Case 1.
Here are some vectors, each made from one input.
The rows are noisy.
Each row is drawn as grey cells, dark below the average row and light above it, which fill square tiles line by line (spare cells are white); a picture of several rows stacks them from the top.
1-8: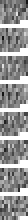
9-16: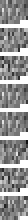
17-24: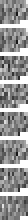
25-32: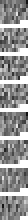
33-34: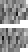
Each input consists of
three true/false values.
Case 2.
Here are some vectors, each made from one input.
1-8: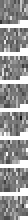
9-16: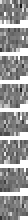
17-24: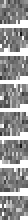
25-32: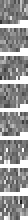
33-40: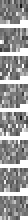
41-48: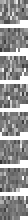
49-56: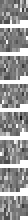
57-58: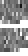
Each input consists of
four true/false values.
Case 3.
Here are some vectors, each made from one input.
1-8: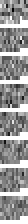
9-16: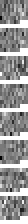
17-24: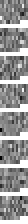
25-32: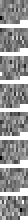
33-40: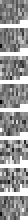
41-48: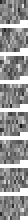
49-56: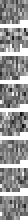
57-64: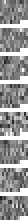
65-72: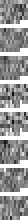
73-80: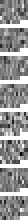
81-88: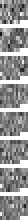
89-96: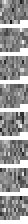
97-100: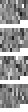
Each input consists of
either a fixed value, or four true/false values.
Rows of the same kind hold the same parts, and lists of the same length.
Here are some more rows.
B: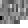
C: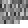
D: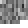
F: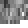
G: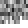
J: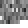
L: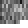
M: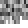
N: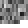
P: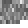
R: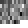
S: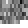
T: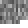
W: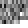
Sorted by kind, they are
B, C, D, F, J, L, N, P, R, S, T, W
G, M

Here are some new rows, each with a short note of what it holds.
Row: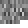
four true/false values
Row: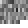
four true/false values
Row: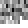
a fixed value
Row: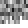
a fixed value
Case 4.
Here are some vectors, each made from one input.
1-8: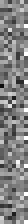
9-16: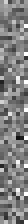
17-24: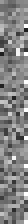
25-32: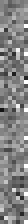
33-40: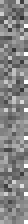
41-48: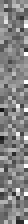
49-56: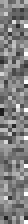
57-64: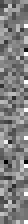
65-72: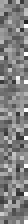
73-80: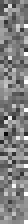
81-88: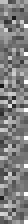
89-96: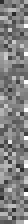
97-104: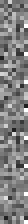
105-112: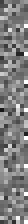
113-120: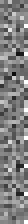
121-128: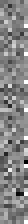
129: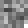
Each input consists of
a node of a 9-node tree.
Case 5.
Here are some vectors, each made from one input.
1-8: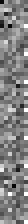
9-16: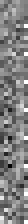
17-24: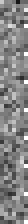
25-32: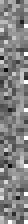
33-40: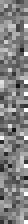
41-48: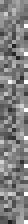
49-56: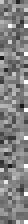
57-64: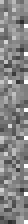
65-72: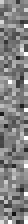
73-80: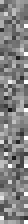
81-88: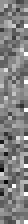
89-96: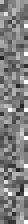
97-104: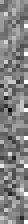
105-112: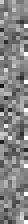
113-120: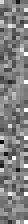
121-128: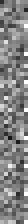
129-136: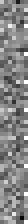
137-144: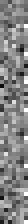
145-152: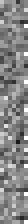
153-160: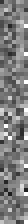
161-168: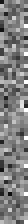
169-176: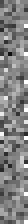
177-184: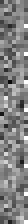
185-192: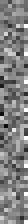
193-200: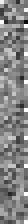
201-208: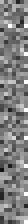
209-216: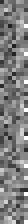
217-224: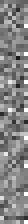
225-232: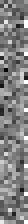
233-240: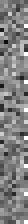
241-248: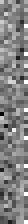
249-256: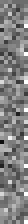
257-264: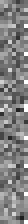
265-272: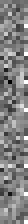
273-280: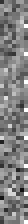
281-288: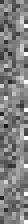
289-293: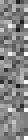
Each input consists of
a point on an 11-point line.
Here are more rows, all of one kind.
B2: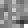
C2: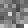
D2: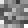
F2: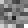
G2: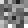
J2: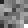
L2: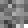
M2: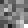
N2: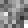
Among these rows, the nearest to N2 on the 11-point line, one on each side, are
B2 and L2.
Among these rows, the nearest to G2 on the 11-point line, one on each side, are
D2 and F2.
